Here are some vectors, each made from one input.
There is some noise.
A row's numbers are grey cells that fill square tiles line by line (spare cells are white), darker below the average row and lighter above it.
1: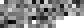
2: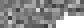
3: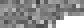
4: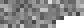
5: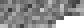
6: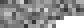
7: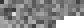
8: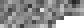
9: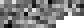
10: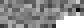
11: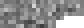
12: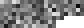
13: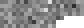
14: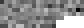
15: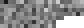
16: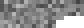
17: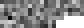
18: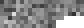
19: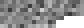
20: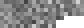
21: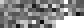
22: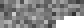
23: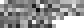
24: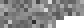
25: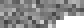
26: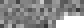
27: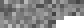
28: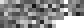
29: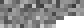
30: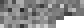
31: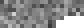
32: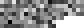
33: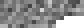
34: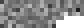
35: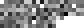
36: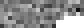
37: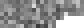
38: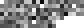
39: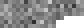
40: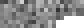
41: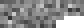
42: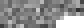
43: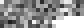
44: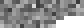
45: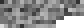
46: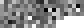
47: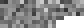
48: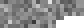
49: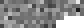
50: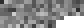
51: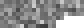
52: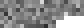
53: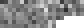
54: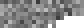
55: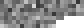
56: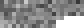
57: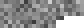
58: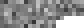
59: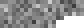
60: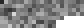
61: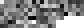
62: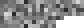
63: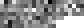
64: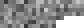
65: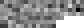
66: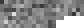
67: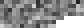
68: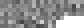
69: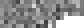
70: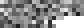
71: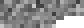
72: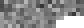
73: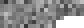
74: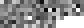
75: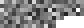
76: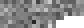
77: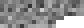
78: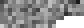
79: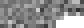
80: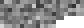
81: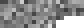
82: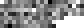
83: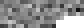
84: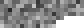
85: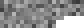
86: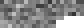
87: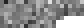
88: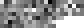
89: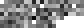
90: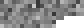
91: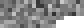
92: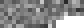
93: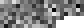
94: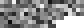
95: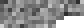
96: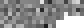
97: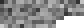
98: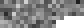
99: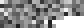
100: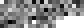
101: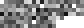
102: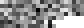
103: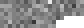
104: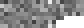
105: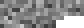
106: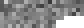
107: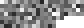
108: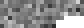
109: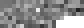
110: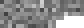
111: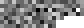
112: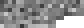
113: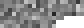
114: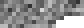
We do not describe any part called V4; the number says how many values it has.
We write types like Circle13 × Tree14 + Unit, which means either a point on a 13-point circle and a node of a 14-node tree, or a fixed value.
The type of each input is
(Bool × Label5 + Unit) × Line5 + V4 × V4.
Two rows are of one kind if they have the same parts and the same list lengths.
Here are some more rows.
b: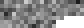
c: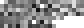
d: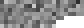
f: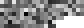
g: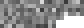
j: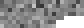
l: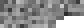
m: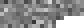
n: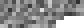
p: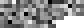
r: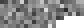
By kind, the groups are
b, d, j, l, n
c, f, p
g, m, r

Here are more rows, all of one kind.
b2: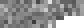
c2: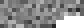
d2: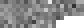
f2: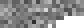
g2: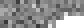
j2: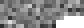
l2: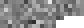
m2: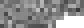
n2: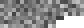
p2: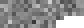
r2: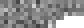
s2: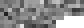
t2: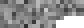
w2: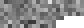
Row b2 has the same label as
f2, g2, m2 and r2.
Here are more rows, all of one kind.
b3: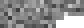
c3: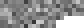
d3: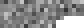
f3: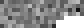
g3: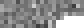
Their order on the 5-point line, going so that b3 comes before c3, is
f3, b3, g3, c3, d3.
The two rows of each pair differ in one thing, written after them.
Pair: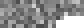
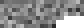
the place on the 5-point line
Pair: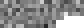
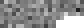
the true/false value
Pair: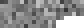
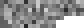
the true/false value
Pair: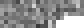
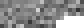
the place on the 5-point line
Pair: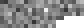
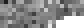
the true/false value
